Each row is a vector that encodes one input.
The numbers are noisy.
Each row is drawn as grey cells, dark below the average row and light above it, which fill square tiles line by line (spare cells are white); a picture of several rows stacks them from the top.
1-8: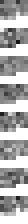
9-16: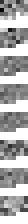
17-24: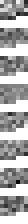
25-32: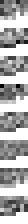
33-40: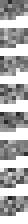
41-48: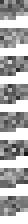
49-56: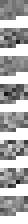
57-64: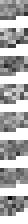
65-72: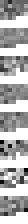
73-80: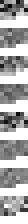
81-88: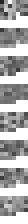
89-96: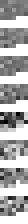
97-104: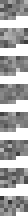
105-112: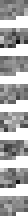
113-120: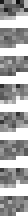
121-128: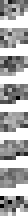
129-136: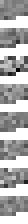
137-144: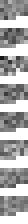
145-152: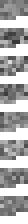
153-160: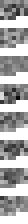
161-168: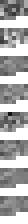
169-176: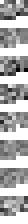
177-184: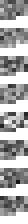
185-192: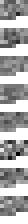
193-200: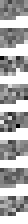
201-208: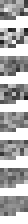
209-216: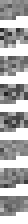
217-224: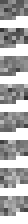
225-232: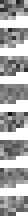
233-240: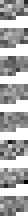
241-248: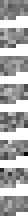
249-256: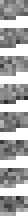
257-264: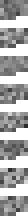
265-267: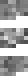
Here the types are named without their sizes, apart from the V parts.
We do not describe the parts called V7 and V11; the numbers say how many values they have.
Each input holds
a node of a tree, together with either a true/false value and a value of V7, or a value of V11.
